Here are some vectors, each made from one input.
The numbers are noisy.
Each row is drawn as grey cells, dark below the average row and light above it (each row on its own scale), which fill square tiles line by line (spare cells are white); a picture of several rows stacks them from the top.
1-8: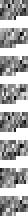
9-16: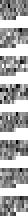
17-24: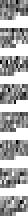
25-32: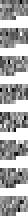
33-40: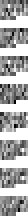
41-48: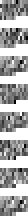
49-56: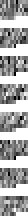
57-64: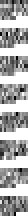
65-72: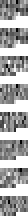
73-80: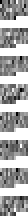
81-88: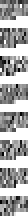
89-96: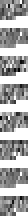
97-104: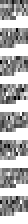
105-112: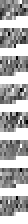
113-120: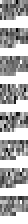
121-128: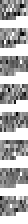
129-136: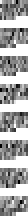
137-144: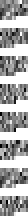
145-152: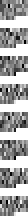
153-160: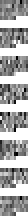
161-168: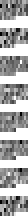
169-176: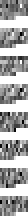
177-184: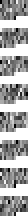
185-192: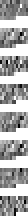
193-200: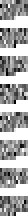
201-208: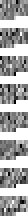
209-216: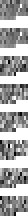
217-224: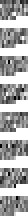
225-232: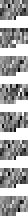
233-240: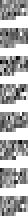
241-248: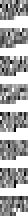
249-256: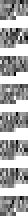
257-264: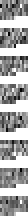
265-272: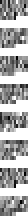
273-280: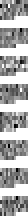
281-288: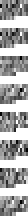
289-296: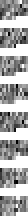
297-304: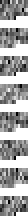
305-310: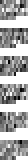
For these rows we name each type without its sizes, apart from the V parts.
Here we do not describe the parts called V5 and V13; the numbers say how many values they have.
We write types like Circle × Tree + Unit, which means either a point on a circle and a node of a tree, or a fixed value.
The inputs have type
Bool × V13 + (Tree + Unit) × V5.
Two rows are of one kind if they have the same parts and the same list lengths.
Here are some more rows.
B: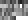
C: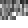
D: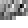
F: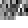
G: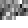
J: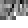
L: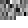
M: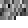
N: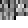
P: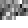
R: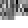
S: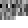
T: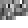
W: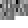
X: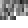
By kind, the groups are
B, C, F, J, R, S, W, X
D, G, M, P, T
L, N

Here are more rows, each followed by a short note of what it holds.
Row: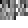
a node of a tree and a value of V5
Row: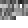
a true/false value and a value of V13
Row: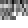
a true/false value and a value of V13
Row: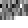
a true/false value and a value of V13
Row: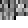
a node of a tree and a value of V5
